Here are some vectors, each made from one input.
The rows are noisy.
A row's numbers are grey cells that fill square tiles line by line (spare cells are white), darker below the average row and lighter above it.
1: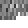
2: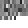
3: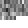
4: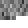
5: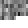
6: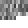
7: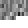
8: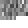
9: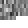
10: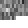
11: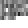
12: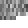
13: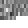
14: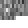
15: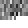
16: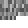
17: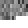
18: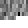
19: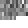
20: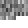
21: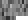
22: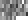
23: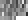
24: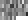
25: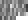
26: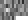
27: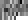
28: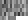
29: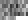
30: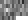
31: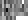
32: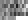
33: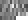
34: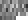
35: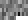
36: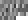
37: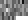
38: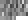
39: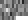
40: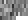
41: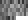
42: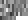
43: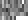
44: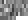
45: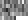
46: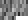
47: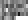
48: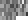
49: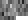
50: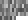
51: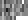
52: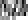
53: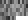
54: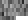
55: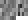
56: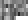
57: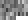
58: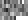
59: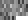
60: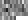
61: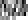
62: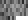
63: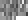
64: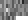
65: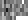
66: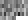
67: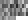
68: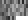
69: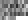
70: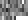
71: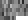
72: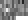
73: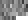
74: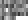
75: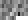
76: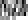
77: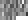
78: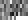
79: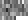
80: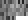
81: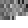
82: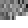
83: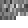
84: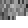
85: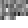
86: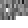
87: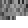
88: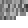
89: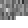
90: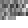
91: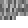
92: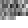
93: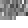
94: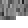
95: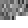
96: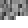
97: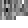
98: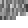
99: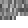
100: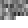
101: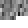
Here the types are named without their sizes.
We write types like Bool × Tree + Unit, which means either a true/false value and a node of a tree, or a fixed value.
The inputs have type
List(Circle).
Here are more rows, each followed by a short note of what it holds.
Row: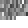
a list of one item
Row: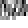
the empty list
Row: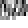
the empty list
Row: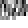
the empty list
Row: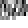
the empty list
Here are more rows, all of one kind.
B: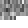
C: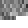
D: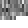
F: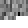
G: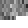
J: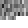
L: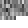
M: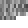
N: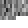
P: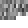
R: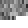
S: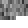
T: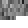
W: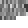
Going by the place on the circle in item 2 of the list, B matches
C, G, M and R.
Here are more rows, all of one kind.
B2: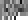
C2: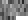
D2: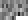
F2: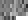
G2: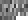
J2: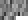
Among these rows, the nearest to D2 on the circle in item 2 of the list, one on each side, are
F2 and J2.
